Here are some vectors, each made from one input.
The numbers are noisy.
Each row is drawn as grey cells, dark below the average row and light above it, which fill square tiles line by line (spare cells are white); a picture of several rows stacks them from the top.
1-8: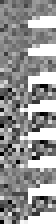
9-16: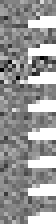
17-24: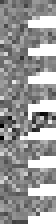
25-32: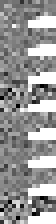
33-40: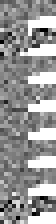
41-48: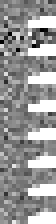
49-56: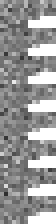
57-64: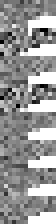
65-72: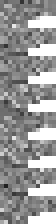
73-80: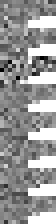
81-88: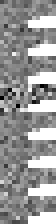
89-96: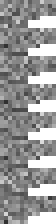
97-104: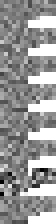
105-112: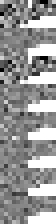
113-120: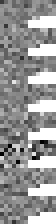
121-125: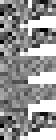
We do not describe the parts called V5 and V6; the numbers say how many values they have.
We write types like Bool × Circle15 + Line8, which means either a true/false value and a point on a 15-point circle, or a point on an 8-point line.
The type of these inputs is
(Bool × V6 + Unit) × V5 + Line4.
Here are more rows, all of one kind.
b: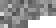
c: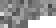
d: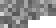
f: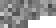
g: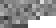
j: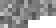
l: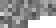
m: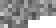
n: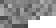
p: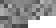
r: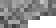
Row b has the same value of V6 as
c, n and r.
